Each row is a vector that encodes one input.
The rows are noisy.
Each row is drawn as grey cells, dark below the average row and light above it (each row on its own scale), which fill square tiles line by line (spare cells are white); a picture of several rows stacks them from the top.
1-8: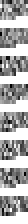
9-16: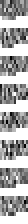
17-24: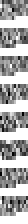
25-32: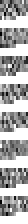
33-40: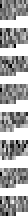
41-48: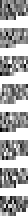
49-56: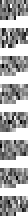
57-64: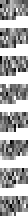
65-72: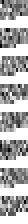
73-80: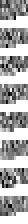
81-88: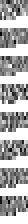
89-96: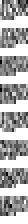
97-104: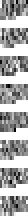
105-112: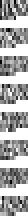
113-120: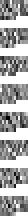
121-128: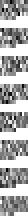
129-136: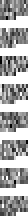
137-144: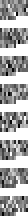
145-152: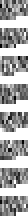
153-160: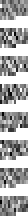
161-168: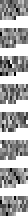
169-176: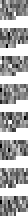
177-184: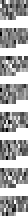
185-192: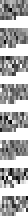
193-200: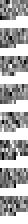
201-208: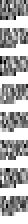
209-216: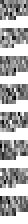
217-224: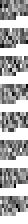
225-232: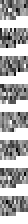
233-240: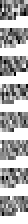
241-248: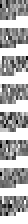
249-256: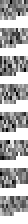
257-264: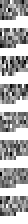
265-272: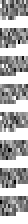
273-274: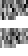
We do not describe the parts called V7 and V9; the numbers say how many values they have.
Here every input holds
either a node of an 11-node tree and three true/false values, or a value of V7 and a value of V9.
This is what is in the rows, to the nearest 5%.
About 50% of them hold a node of an 11-node tree and three true/false values. The rest hold a value of V7 and a value of V9.
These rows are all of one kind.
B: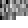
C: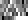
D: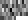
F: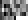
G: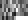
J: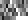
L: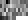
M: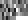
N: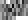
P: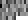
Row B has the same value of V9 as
G and L.
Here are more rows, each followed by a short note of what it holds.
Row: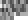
a node of an 11-node tree and three true/false values
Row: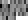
a value of V7 and a value of V9
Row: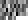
a node of an 11-node tree and three true/false values
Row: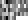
a value of V7 and a value of V9
